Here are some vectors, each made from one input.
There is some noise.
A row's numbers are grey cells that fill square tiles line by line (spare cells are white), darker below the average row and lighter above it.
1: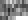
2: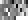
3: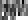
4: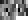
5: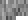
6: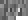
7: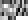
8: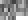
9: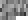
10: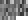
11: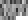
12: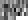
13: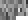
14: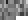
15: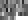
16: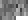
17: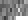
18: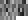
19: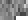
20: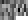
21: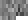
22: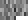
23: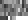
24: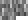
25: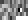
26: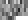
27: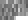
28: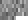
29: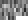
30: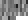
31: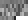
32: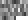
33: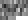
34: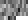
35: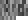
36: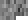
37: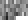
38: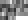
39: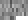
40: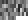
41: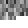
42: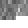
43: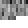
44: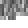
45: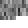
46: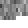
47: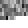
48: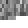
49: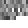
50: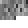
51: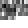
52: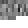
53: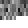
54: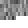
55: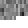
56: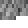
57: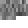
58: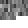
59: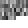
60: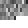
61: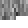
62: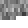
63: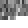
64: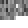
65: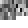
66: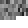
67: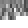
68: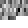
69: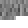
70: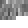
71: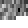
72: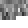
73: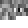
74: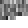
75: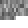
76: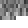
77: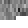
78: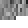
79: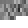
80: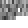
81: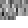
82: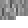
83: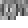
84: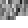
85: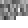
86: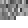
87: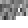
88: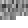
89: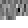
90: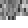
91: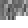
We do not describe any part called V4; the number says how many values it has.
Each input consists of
a value of V4, together with either one of 6 labels, or a point on a 6-point line.
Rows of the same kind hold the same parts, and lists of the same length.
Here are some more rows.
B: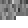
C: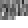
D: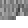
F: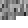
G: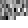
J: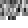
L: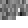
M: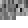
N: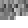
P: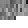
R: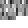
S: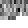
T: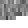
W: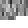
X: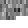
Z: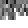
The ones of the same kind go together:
B, C, D, J, S, T, X
F, G, L, M, N, P, R, W, Z

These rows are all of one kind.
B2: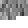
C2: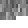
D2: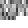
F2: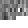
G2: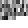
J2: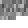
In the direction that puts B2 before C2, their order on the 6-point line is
B2, J2, C2, F2, D2, G2.
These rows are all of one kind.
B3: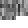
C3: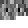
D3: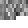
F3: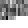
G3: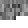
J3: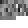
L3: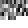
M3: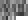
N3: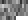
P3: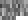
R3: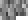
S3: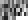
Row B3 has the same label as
G3, L3, M3 and P3.
